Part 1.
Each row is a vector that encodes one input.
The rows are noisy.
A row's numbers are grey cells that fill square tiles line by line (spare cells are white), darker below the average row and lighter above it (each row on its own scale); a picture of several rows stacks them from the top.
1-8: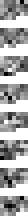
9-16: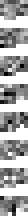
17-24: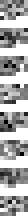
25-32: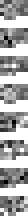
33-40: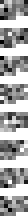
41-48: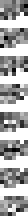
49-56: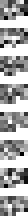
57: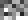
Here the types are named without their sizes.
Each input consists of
a node of a tree and a true/false value.
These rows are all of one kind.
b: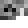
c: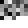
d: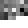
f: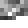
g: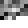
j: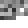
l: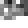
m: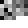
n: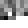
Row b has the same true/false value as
c, j and m.
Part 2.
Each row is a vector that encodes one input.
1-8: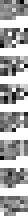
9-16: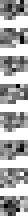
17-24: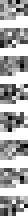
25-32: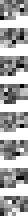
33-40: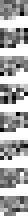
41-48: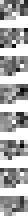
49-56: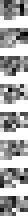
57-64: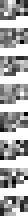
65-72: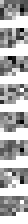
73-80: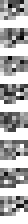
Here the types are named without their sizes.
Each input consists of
either a fixed value, or a node of a tree and four true/false values.
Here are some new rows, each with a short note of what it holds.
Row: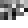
a fixed value
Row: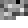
a node of a tree and four true/false values
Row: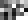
a fixed value
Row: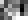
a node of a tree and four true/false values
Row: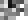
a node of a tree and four true/false values
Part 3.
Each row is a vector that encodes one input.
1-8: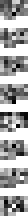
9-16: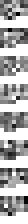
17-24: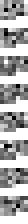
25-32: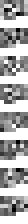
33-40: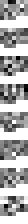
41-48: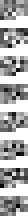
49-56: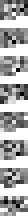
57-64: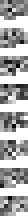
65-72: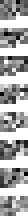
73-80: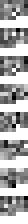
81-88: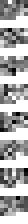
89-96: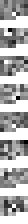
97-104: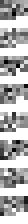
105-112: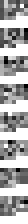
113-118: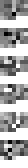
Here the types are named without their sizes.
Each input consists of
either a fixed value, or a node of a tree and three true/false values.
